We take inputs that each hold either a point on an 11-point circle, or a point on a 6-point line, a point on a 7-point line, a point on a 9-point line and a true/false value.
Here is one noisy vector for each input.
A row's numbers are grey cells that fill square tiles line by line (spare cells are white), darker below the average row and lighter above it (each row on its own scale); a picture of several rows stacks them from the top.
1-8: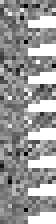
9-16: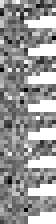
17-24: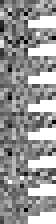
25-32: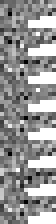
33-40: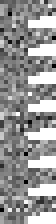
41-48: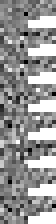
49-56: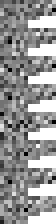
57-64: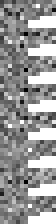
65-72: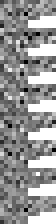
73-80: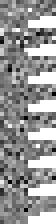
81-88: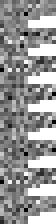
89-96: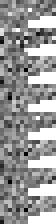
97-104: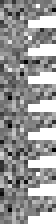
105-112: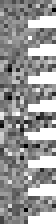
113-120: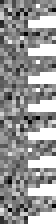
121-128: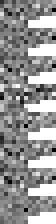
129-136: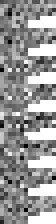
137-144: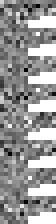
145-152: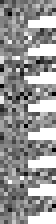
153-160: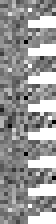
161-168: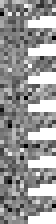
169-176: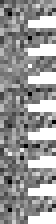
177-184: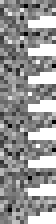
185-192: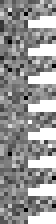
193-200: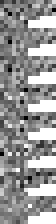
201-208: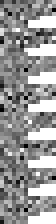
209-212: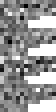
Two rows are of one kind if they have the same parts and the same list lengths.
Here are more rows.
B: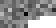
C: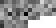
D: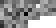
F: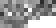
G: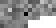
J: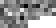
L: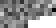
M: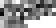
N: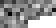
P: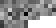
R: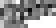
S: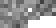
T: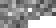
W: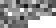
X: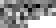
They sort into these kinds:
B, C, D, G, L, N, P
F, J, M, R, S, T, W, X

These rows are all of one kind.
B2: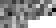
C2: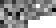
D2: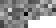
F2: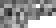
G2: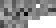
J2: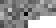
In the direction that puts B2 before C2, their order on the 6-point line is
F2, D2, B2, G2, J2, C2.
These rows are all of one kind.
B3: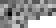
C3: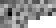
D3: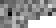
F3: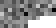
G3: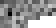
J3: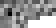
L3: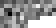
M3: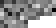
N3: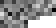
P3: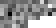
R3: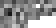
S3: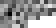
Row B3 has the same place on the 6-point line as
D3, L3 and P3.
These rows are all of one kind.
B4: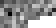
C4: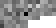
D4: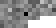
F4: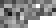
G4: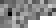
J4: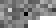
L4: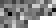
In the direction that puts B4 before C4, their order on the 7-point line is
D4, J4, L4, B4, G4, F4, C4.
